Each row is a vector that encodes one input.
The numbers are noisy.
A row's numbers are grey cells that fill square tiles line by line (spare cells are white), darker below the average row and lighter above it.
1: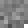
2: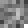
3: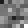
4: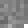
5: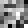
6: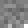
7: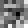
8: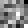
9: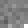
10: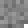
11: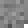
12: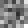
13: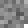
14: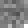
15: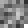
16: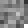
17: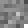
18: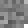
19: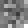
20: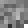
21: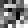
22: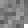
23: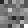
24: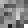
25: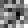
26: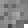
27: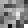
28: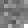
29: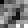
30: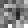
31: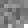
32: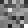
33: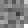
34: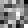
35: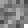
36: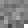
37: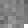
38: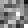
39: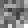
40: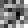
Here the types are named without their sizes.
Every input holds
a list of points on a line.
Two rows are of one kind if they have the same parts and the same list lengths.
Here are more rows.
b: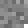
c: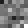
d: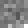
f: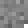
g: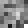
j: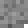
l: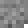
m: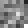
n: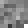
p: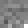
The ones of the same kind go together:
b, f, g, j, l, n
c
d, m, p

